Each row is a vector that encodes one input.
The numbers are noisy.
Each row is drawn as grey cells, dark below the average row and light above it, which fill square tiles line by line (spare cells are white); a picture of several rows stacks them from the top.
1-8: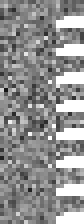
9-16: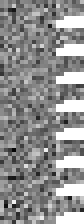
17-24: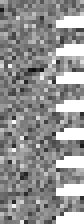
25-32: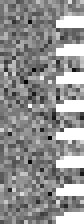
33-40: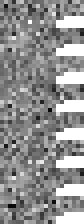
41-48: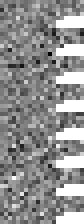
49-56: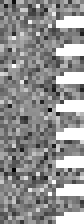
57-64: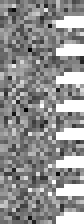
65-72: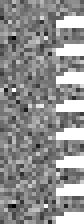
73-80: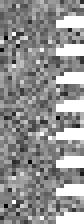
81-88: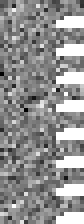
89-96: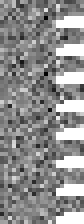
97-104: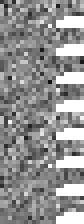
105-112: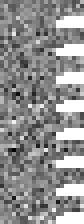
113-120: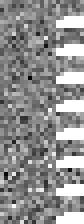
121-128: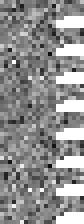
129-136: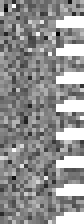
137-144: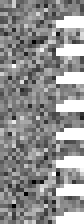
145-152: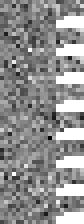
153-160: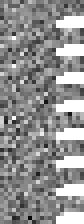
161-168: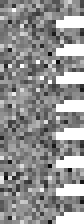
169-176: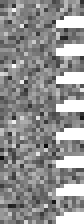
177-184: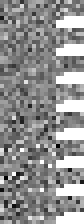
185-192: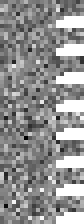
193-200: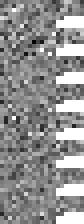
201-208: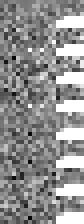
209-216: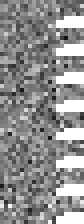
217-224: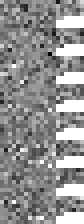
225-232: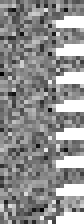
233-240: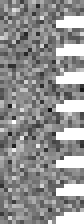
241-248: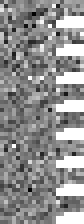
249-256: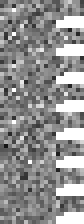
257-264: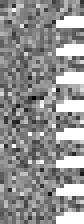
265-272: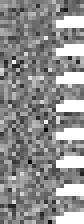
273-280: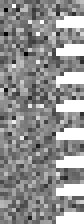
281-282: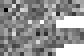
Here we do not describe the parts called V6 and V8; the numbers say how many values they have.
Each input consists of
a point on a 9-point line, together with either a true/false value, a value of V6 and a value of V8, or a list of up to three points on a 5-point line.
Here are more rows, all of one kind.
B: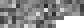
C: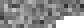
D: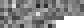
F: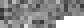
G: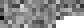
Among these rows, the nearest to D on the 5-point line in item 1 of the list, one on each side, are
C and F.
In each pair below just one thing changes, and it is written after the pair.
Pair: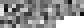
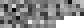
the value of V6
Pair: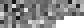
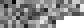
the place on the 9-point line
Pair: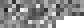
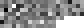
the place on the 9-point line
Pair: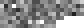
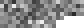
the value of V8
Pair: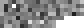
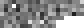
the value of V8
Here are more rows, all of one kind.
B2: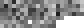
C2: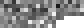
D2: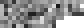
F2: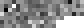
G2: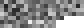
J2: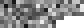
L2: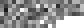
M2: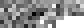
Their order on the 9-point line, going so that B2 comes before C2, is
F2, G2, B2, C2, L2, J2, D2, M2.
